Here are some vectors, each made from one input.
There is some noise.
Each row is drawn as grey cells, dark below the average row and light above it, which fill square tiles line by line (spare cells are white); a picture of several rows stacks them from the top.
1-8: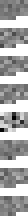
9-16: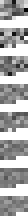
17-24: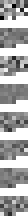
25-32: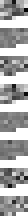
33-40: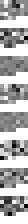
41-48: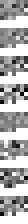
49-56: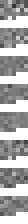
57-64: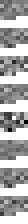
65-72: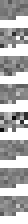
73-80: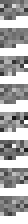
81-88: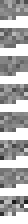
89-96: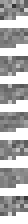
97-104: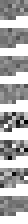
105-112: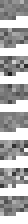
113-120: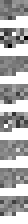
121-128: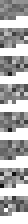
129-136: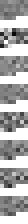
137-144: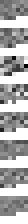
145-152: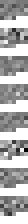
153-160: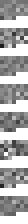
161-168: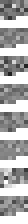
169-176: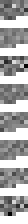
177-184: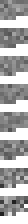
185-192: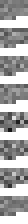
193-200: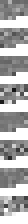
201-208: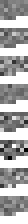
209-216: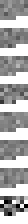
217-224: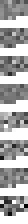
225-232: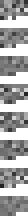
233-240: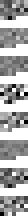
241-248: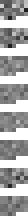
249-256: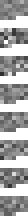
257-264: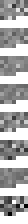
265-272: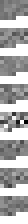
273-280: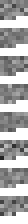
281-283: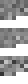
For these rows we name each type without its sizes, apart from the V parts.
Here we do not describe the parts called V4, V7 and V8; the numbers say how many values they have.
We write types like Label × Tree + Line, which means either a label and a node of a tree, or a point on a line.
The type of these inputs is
Bool × Line × (Line + V7 × V8) + V4.
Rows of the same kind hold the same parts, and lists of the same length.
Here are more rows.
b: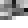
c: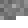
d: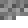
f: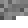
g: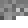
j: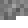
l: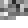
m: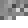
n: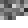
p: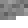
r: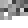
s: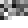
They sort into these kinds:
b, l, r, s
c, d, f, j, p
g, m, n

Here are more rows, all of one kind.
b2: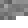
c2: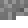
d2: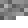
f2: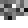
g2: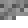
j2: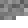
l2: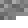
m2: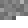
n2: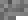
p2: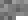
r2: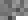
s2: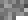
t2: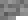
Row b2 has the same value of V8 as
p2 and t2.
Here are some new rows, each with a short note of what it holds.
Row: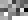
a value of V4
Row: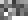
a value of V4
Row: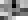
a value of V4
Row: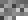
a point on each of two lines and a true/false value
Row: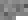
a point on a line, a true/false value, a value of V7 and a value of V8
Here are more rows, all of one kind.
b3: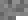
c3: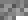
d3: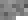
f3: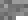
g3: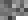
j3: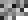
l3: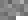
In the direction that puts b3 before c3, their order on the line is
g3, b3, f3, l3, d3, j3, c3.
